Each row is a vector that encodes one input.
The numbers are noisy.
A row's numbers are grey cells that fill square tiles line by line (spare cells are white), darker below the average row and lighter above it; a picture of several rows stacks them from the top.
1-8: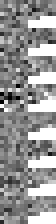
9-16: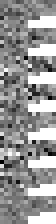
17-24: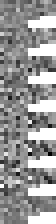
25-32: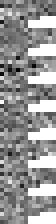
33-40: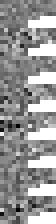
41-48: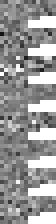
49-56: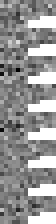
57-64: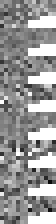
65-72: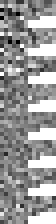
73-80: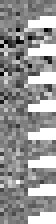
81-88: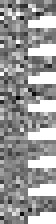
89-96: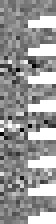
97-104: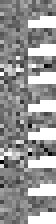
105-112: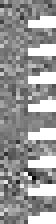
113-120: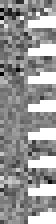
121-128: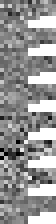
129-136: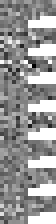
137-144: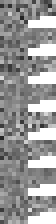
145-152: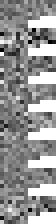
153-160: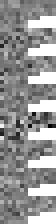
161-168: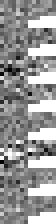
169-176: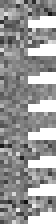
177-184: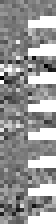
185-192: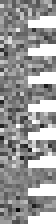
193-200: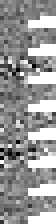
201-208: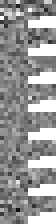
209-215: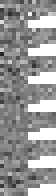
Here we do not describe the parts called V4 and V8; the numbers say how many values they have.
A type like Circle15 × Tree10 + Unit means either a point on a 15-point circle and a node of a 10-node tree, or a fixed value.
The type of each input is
(Bool × Tree7 + V4) × Line5 × V8.
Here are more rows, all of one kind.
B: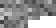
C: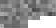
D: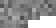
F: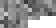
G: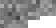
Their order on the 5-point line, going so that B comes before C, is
D, B, F, C, G.
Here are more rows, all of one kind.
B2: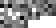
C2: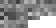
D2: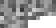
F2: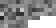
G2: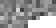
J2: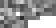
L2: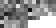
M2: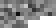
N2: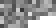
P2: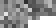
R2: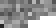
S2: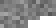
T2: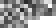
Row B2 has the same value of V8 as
M2, R2 and T2.
